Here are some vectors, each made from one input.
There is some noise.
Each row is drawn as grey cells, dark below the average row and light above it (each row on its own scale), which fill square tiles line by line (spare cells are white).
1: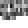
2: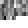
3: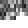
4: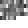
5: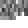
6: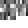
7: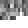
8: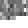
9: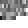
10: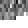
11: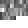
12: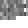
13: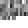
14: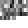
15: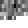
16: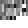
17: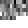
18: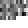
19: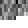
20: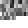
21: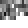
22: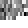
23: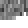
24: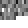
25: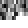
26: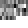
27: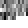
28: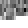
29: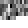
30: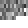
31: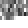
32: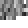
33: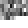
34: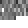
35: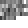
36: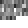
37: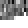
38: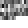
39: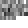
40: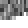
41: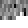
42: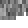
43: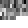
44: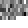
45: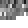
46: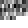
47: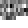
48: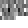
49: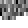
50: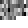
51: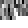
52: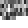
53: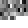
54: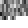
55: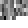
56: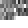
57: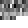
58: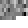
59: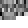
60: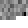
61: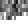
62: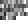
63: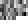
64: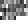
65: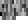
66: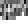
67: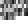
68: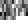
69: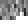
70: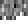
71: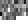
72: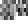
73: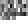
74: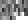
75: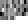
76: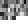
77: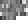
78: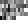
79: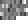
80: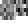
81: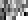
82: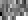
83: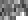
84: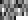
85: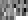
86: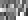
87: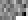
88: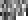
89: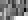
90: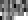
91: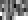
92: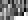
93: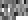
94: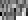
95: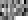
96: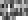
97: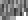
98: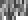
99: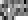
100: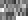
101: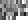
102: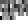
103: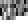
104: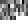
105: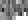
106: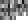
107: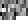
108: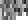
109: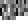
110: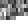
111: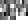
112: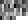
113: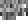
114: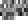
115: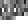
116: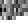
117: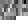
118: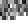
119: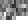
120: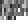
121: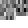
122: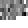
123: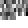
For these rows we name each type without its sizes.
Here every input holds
a point on a line, together with either a label, or a node of a tree.
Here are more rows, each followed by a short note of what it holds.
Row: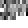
a point on a line and a node of a tree
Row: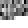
a point on a line and a node of a tree
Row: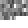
a label and a point on a line
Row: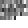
a label and a point on a line
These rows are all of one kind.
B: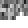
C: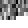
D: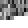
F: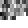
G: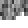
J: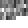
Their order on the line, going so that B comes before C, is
J, D, B, C, G, F.
